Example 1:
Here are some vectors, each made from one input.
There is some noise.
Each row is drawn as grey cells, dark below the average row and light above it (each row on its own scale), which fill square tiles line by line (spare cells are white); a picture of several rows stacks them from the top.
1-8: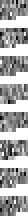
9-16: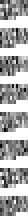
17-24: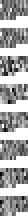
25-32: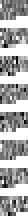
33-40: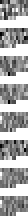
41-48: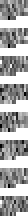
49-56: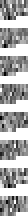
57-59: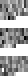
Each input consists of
two labels (each one of 5).
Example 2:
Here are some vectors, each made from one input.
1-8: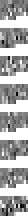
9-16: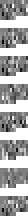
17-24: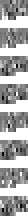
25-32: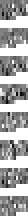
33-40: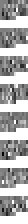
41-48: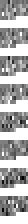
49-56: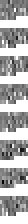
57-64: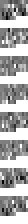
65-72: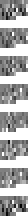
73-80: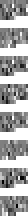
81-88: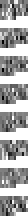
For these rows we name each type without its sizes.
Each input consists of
either a point on a line, or three true/false values.
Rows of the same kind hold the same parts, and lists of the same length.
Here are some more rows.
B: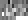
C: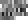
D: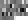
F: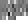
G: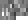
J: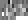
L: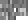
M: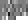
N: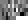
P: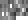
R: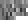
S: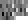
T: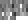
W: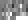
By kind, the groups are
B, F, G, J, L, M, P, T, W
C, D, N, R, S

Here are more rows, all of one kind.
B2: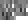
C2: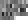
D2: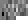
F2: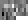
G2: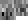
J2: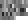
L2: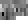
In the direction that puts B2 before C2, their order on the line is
D2, F2, B2, J2, C2, G2, L2.
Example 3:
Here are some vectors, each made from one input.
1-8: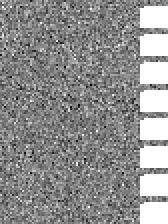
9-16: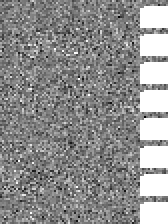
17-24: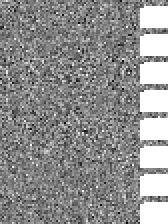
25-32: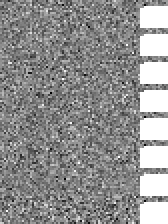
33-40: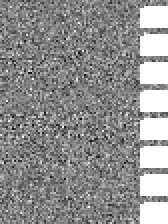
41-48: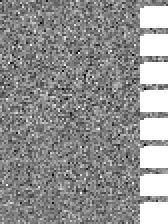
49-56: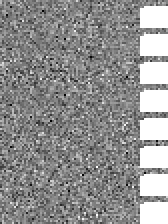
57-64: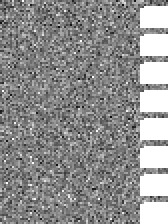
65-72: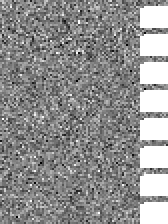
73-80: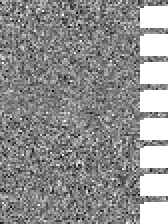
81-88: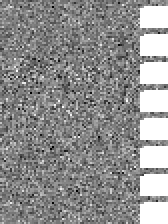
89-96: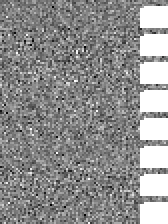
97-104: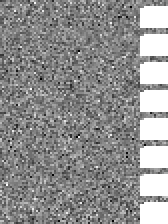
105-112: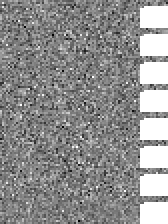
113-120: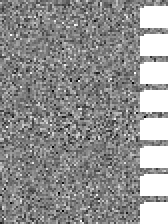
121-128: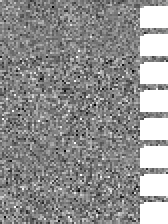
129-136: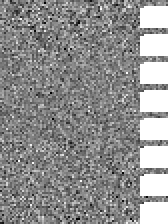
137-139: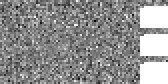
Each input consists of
a point on a 15-point circle and one of 10 labels.
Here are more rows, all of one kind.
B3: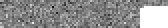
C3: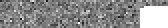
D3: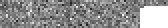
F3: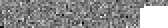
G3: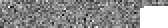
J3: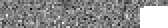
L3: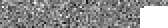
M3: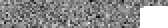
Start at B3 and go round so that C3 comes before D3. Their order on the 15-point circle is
B3, M3, G3, F3, L3, C3, J3, D3.
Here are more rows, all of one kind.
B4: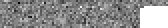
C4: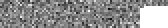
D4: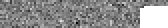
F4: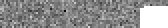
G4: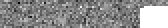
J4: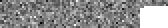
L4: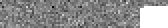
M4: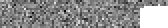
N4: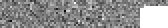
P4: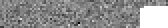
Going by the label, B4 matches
G4 and M4.
